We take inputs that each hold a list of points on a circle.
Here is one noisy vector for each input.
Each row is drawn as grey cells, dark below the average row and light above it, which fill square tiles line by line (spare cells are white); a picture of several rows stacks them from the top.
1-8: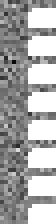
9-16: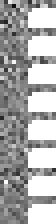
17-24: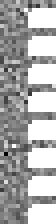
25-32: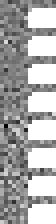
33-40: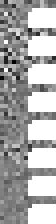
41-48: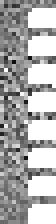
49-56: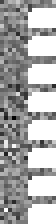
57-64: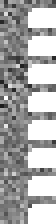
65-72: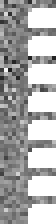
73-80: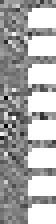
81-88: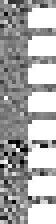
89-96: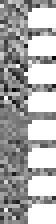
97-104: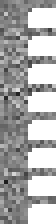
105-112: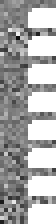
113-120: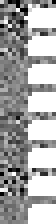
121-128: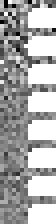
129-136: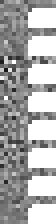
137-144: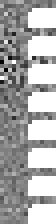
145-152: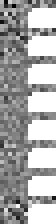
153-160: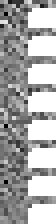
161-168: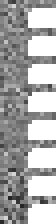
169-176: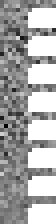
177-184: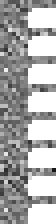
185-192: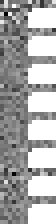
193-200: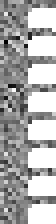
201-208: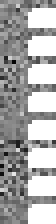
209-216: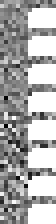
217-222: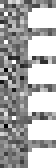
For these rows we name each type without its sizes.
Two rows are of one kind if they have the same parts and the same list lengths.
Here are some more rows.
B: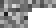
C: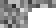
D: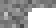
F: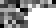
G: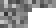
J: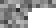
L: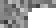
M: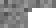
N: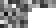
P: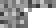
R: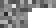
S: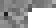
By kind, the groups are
B, F, R
C, L, M, S
D, G, J, N
P

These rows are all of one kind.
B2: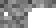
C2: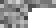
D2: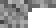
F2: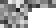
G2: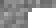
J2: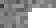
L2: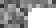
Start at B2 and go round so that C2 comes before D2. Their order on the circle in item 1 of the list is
B2, G2, C2, D2, F2, J2, L2.
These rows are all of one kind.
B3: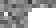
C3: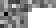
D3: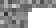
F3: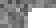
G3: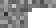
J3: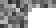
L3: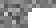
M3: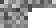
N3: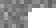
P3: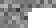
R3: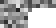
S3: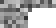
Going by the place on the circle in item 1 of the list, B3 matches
F3, J3 and N3.
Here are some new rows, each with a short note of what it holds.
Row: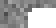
a list of one item
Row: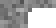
a list of one item
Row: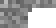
a list of three items
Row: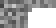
a list of two items
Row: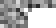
the empty list
